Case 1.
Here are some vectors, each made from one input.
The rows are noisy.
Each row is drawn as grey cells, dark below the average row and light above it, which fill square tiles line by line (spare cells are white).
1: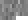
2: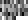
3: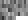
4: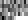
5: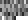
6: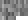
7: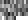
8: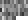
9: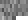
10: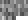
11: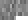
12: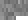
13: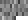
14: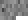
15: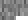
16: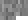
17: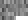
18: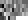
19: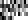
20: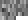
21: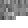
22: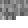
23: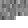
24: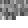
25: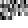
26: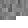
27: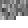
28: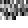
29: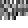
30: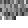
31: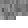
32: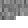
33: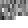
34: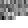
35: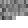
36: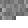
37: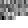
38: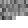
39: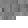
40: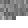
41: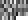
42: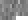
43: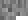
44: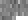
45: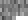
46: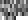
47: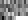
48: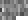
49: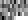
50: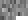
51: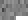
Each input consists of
either a fixed value, or a point on a 3-point line and a point on a 4-point line.
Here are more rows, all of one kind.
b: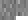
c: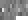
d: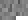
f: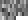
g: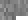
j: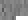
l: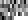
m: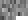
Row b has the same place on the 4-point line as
g and m.
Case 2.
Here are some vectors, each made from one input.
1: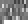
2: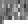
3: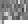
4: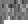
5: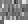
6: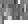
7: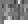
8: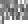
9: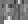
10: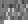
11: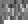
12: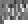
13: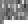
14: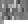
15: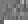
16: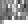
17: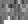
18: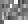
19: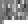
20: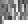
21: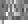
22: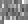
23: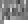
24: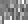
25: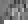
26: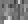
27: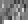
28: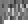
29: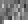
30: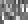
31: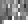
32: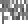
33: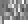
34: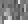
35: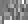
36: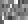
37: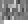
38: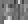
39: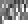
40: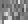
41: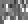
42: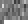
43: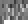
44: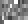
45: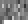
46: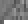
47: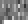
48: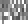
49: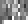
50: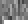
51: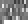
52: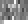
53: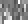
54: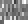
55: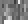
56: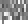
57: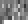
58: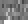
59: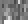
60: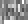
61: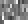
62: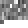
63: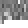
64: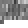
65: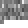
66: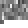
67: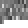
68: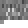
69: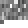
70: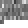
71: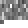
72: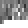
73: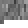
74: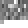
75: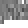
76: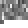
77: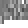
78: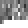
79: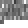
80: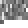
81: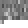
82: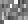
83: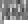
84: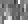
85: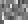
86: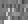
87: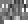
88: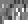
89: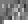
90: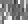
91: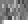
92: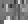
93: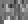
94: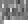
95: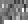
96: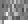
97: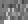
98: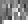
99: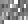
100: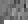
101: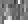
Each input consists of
a point on a 6-point line.
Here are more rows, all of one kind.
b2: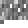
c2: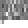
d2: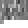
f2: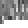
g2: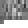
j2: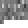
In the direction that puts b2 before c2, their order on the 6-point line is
b2, f2, d2, j2, g2, c2.
